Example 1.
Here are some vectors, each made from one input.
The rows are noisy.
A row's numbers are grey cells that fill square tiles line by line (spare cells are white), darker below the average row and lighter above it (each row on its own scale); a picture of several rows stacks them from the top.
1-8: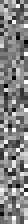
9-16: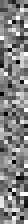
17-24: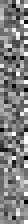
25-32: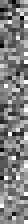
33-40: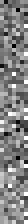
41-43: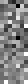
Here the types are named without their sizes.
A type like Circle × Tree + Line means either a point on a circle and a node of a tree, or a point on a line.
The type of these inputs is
Bool × Line.
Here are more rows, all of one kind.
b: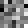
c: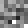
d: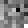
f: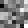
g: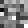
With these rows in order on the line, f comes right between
d and g.
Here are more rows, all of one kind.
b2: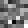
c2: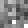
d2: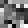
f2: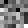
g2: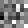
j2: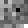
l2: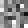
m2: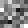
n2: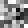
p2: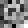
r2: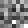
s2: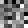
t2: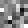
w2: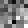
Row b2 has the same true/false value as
g2, p2, r2 and w2.
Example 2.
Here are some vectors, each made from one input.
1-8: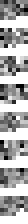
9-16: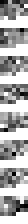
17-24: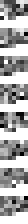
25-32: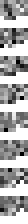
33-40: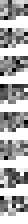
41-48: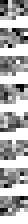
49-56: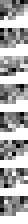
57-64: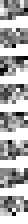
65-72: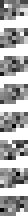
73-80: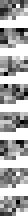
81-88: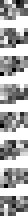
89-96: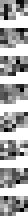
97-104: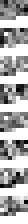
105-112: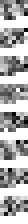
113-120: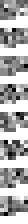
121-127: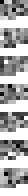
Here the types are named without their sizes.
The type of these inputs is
Bool × Bool × Bool + Label.
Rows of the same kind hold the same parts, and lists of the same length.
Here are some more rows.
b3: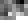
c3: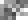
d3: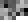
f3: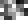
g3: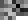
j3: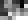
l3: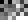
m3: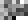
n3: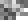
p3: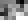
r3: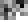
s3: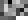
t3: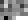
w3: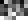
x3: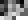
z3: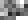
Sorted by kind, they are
b3, c3, j3, l3, n3, p3, r3, s3, t3
d3, f3, g3, m3, w3, x3, z3

